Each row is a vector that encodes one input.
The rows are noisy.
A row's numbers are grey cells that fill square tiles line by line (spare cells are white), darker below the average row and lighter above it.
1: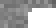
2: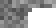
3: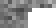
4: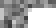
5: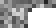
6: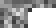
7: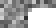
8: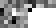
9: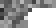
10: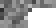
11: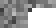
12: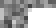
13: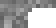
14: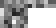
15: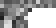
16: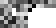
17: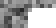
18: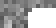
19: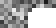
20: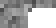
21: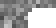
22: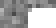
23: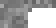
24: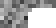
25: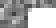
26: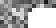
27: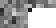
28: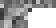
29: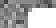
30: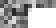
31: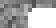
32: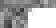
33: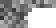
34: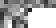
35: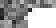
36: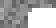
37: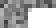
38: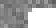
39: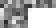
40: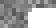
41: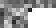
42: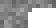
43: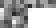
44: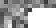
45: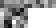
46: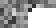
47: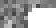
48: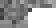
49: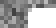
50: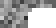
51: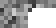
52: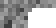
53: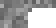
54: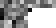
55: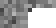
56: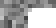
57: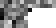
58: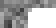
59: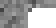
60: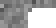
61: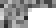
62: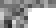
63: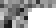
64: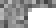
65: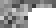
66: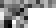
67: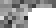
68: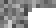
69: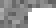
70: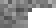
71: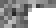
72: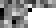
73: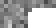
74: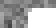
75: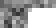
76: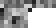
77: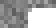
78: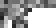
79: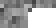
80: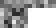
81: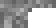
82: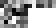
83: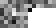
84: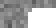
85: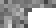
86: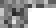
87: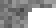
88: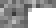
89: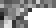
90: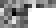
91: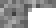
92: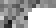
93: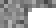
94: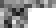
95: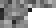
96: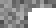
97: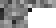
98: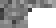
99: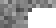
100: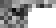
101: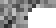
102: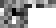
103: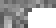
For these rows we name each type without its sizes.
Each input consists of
a point on a line.
